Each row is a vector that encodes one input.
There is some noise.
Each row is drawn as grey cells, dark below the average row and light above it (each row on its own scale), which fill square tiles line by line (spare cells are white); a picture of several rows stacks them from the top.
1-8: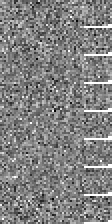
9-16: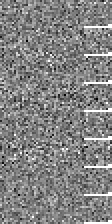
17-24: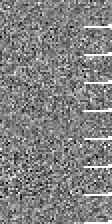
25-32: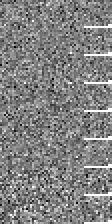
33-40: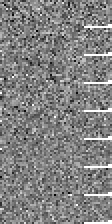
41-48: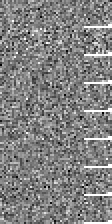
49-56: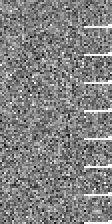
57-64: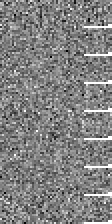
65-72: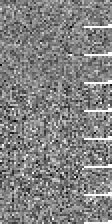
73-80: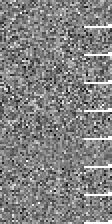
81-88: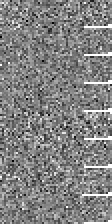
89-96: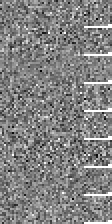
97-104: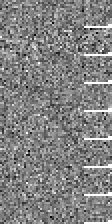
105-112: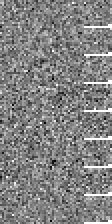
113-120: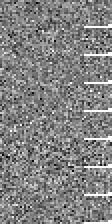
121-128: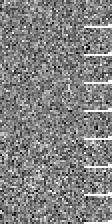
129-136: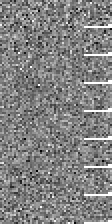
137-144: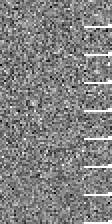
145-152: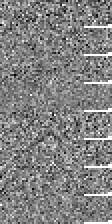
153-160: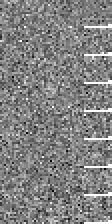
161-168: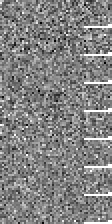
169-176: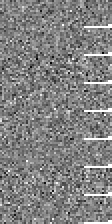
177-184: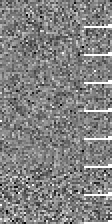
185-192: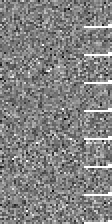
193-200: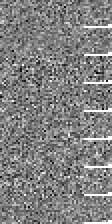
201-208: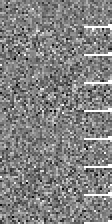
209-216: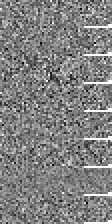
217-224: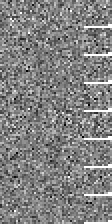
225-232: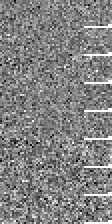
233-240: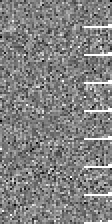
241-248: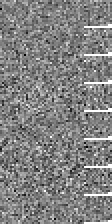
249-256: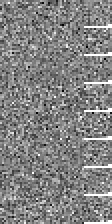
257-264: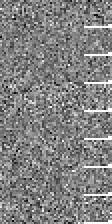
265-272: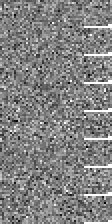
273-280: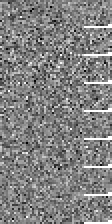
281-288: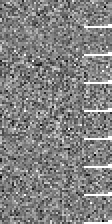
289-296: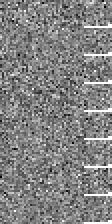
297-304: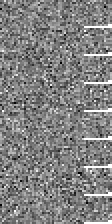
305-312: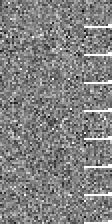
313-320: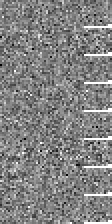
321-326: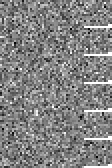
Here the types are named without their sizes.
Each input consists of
a list of items, each a label and a point on a line.
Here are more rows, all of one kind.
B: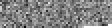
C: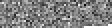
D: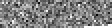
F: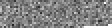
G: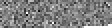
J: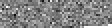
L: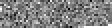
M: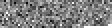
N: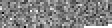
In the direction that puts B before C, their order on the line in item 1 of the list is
B, F, C, L, J, G, M, D, N.
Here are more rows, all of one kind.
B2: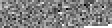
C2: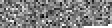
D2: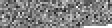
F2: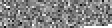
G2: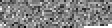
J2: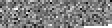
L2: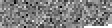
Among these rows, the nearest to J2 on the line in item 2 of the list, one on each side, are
C2 and L2.
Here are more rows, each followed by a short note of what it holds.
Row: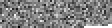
a list of one item
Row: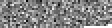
a list of two items
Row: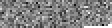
a list of two items
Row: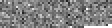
a list of one item
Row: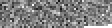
the empty list
